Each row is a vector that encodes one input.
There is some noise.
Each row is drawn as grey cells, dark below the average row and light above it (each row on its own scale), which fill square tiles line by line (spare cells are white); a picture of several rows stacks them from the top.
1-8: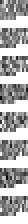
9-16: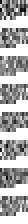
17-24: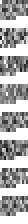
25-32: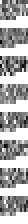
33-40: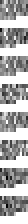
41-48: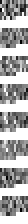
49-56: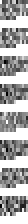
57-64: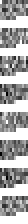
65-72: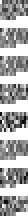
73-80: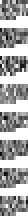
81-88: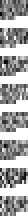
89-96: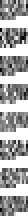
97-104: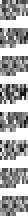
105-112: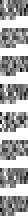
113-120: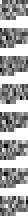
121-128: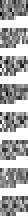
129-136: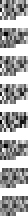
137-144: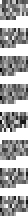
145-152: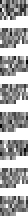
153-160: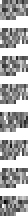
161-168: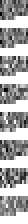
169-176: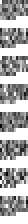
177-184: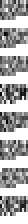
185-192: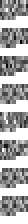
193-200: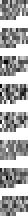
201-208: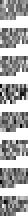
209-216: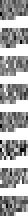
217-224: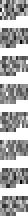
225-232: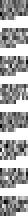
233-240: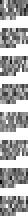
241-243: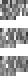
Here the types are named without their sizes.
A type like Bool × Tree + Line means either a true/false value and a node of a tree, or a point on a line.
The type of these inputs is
Bool × Bool × Bool + Line.
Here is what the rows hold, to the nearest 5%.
About 35% of them hold a point on a line. The rest hold three true/false values.
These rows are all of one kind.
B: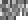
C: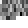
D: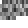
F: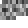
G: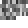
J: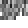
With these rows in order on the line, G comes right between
B and F.
